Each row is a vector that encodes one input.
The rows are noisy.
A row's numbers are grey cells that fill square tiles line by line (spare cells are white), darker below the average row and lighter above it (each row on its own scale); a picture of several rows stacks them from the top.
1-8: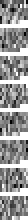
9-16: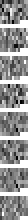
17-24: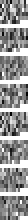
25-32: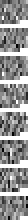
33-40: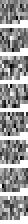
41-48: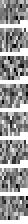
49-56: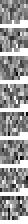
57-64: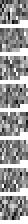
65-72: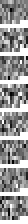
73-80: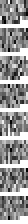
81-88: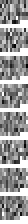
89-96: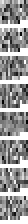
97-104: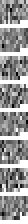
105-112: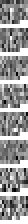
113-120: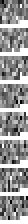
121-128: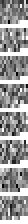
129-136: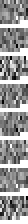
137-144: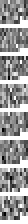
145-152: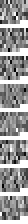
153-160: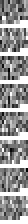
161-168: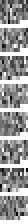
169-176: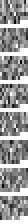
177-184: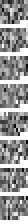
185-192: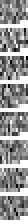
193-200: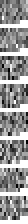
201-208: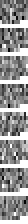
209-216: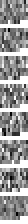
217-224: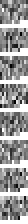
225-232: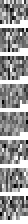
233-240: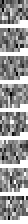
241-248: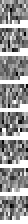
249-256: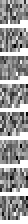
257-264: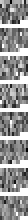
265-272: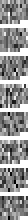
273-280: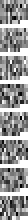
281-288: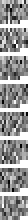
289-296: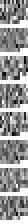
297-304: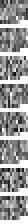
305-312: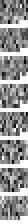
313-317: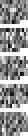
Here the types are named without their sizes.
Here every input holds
a list of points on a line.
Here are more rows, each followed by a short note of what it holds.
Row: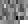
a list of two items
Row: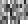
a list of one item
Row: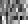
a list of one item
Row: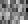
a list of one item
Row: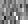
the empty list
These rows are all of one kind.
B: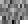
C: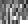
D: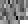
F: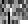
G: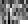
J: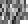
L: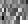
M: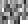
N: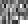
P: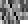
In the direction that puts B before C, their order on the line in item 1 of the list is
B, G, P, F, N, J, C, M, L, D.
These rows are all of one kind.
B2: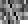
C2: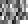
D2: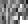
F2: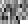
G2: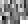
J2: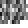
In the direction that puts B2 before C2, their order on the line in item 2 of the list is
J2, D2, F2, B2, G2, C2.
